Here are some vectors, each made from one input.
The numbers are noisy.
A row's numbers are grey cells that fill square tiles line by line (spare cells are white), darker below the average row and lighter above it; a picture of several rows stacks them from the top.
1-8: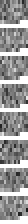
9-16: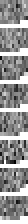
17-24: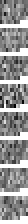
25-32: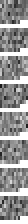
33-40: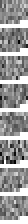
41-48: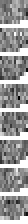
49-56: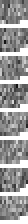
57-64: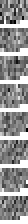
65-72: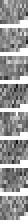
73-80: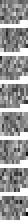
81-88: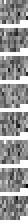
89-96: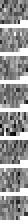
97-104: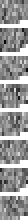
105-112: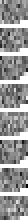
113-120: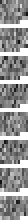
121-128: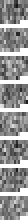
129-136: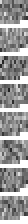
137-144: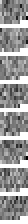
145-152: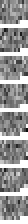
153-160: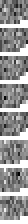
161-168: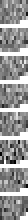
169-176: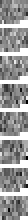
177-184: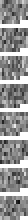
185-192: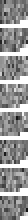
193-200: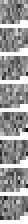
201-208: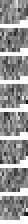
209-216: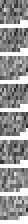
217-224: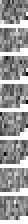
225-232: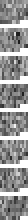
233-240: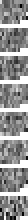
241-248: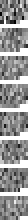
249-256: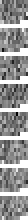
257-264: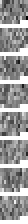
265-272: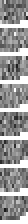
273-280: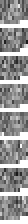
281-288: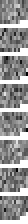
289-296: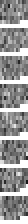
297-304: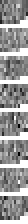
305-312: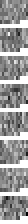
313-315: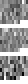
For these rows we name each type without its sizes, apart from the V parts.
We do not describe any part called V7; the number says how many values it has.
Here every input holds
a list of items, each a true/false value and a value of V7.
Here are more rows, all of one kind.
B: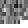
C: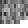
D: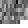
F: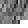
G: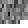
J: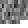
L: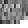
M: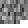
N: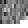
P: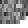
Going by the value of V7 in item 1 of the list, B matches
C and N.
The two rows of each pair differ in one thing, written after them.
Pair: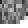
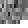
the true/false value in item 1 of the list
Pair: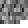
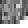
the true/false value in item 1 of the list
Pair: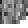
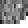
the value of V7 in item 1 of the list
